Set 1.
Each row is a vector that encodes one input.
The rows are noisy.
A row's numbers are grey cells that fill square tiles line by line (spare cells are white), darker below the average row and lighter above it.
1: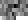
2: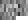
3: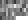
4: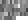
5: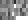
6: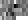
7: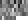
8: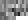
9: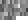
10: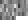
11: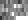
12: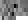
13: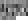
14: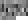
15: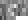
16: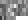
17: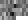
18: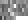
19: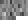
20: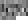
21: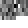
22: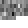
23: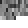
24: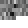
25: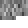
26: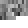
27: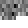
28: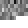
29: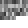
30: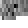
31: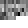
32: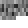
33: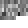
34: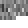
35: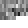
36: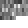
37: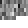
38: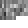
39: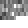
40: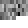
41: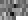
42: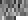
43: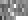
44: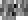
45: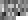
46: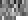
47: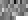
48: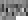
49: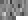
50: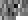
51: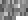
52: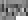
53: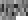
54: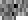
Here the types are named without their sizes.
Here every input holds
a label and a point on a line.
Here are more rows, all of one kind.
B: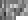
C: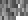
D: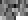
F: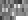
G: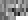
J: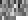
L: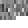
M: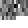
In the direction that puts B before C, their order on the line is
G, B, J, F, L, C, D, M.
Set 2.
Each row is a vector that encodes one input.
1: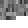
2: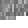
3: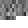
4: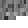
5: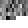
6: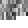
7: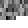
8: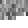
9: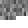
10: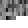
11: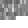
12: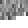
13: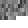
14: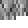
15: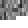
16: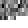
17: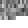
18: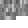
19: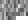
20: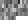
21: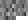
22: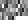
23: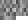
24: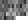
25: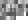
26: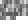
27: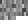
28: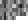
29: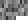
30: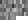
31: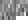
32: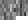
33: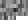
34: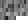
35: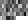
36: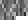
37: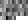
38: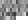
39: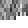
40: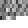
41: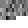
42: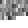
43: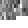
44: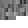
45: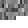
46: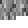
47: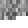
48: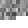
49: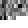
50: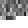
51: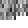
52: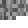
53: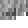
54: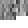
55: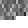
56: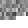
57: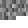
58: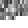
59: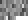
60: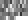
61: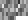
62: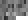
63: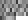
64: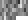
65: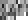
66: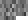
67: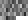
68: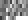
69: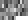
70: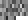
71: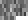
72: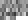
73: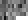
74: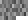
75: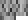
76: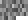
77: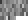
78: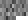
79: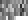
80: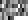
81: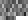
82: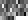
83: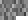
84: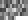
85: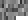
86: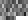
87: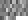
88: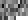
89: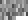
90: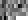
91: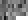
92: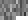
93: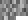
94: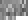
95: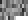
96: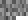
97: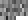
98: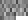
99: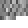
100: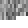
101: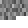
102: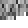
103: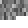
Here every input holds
a point on an 8-point line, together with either a fixed value, or three true/false values.
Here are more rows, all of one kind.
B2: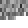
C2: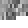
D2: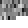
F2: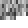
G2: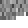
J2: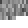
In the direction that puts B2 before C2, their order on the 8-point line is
G2, B2, F2, J2, C2, D2.
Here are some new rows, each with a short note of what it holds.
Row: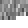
a point on an 8-point line and three true/false values
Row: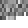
a point on an 8-point line and three true/false values
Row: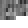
a point on an 8-point line
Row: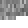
a point on an 8-point line and three true/false values
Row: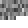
a point on an 8-point line
